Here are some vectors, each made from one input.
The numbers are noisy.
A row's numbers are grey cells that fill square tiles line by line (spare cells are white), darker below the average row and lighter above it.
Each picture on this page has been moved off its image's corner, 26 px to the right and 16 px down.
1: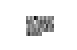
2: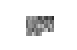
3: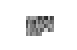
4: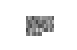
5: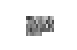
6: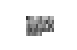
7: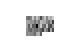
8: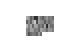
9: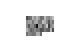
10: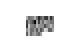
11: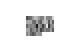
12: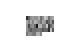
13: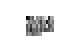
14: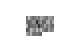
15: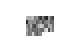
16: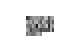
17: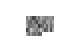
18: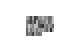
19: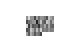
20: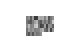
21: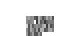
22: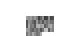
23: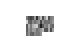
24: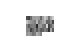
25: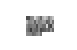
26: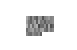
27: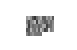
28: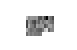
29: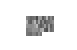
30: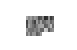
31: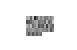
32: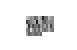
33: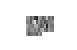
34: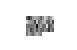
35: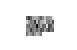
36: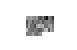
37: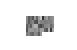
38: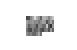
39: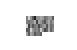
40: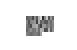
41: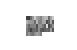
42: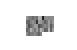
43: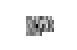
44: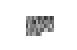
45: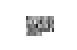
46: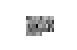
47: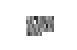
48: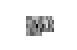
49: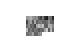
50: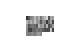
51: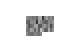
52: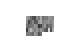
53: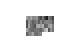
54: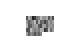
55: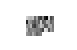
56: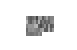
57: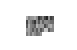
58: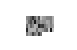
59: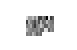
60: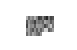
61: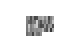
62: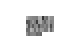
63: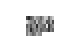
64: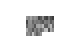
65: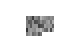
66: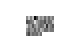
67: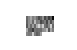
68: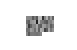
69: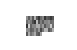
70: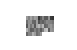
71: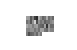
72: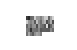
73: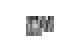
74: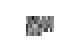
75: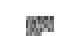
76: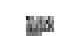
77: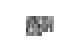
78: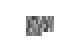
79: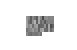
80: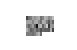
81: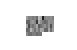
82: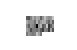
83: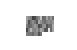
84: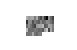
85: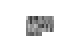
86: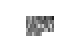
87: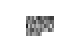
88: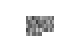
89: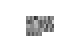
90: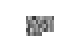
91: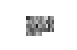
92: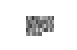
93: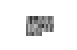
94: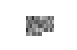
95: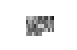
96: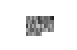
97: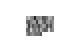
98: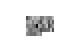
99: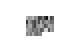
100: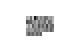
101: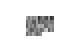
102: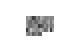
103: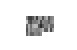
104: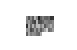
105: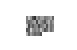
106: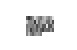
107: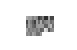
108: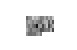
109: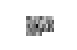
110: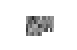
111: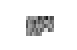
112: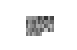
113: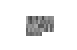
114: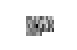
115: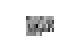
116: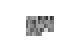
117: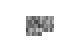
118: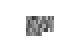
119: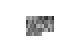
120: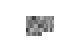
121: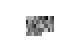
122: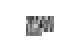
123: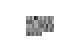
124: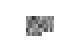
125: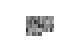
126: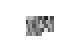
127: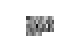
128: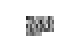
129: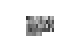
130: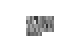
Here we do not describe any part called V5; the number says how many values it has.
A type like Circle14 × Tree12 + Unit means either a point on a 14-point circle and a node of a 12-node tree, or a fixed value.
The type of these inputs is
Line6 + Line7 + V5.
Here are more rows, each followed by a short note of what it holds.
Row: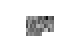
a value of V5
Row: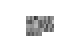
a point on a 7-point line
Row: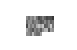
a value of V5
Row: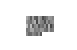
a point on a 7-point line
